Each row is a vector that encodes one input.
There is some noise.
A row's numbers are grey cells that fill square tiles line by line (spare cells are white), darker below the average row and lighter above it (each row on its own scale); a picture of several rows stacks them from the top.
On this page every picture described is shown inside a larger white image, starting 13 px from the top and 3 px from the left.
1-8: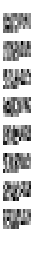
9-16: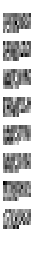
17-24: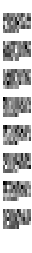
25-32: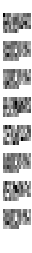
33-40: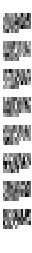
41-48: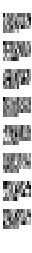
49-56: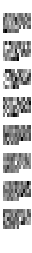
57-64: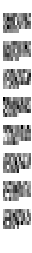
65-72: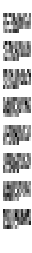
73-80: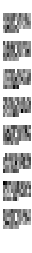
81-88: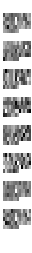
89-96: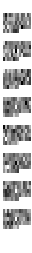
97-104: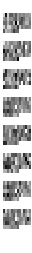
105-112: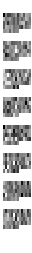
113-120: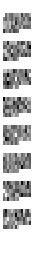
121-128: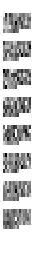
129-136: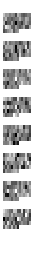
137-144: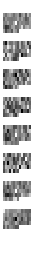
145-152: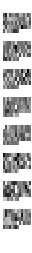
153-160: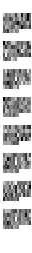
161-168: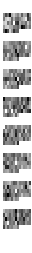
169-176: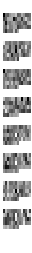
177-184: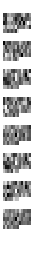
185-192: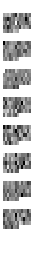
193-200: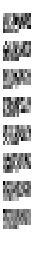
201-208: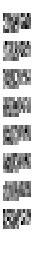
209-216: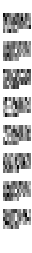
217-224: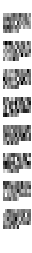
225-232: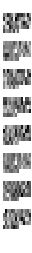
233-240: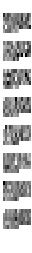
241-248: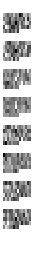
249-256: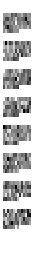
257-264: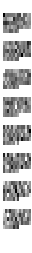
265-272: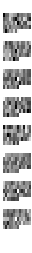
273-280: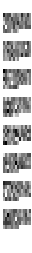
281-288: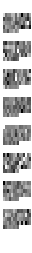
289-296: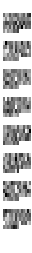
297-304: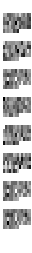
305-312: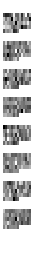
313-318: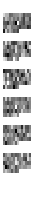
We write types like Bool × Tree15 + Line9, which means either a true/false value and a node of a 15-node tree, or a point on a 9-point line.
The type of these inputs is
Circle8 × List2(Line7).
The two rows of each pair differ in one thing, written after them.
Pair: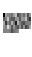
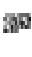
the place on the 7-point line in item 1 of the list
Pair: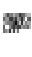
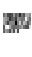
the place on the 7-point line in item 2 of the list
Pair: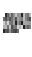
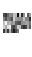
the place on the 7-point line in item 1 of the list
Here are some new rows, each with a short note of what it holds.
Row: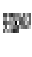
a point on an 8-point circle, together with a list of two items
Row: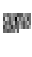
a point on an 8-point circle, together with a list of two items
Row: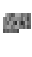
a point on an 8-point circle, together with a list of two items
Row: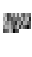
a point on an 8-point circle, together with a list of two items
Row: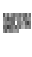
a point on an 8-point circle, together with the empty list
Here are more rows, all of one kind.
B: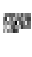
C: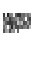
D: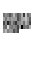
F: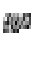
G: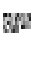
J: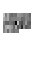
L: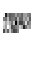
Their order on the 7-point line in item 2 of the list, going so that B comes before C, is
B, L, G, C, J, F, D.
